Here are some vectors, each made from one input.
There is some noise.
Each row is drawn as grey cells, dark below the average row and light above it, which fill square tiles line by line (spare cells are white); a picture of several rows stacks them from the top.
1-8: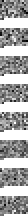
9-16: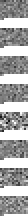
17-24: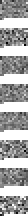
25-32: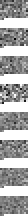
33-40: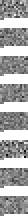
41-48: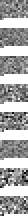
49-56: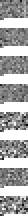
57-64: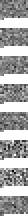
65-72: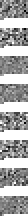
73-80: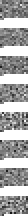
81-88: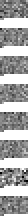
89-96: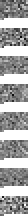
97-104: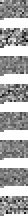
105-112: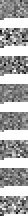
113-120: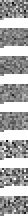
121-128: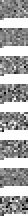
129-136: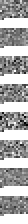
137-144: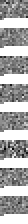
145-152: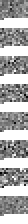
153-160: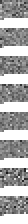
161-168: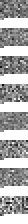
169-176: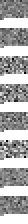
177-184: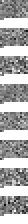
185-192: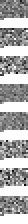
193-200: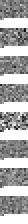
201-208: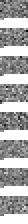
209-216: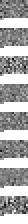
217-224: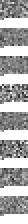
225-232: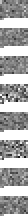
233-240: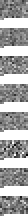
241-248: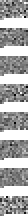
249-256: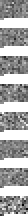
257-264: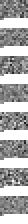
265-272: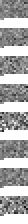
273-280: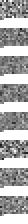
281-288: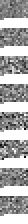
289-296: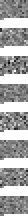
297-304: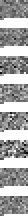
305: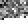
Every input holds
either a point on a 5-point line and three true/false values, or a point on a 10-point line.
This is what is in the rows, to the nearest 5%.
About 70% of them hold a point on a 5-point line and three true/false values. The rest hold a point on a 10-point line.
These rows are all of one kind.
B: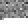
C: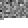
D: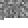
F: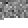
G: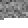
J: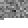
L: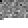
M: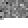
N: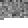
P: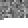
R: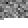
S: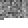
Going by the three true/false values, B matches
F, M and R.
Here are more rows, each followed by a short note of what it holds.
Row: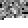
a point on a 10-point line
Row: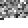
a point on a 10-point line
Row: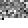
a point on a 10-point line
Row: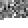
a point on a 10-point line
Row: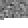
a point on a 5-point line and three true/false values
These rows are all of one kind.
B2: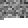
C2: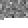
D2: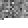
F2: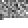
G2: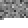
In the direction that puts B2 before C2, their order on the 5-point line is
D2, F2, G2, B2, C2.
